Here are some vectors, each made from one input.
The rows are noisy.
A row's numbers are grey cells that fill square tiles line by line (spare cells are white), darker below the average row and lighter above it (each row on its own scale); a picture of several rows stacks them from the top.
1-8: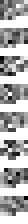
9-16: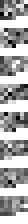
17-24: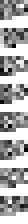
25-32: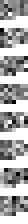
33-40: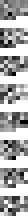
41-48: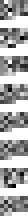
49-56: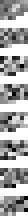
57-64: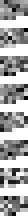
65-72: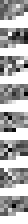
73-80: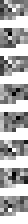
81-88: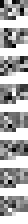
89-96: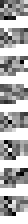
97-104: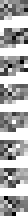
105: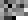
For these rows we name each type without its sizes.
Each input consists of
four true/false values.
